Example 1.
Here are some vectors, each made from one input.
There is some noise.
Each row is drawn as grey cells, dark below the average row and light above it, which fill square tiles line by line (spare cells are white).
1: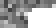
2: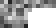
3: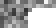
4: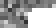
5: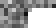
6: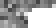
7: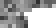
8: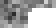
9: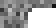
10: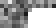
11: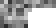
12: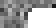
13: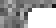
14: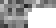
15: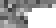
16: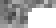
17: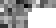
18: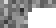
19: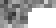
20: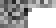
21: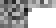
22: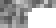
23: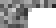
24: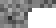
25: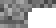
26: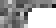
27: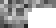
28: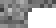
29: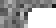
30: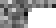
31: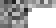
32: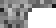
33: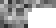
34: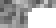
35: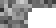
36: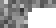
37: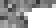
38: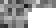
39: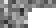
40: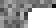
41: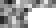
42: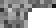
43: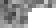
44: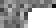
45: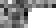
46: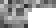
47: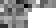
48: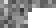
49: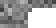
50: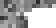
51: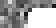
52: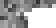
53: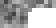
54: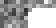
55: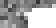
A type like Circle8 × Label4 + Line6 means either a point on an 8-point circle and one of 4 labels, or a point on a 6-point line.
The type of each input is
Tree9.
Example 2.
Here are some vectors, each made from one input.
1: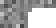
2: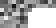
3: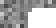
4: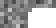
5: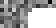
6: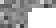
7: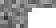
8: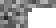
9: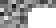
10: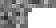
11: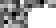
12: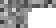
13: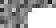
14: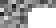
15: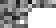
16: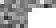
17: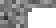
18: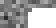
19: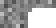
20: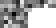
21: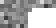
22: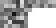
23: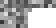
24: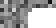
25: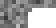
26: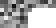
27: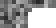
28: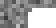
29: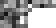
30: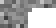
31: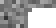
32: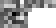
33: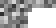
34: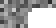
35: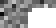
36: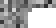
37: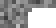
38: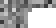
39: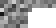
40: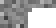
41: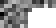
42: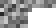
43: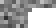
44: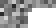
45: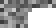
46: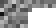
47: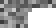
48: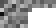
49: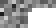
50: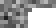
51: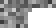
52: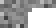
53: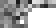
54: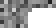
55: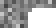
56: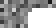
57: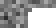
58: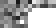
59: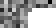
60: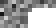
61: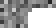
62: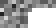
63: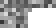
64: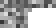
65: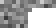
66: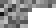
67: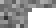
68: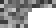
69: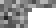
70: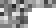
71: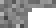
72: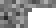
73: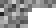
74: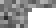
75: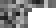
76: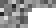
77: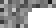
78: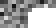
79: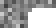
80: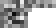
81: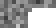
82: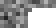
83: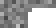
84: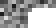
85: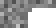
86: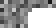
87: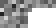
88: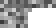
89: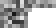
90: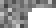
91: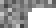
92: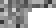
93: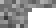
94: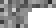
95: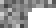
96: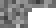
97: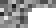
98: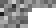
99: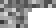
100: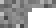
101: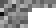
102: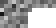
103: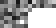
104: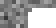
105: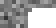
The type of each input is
Label5.
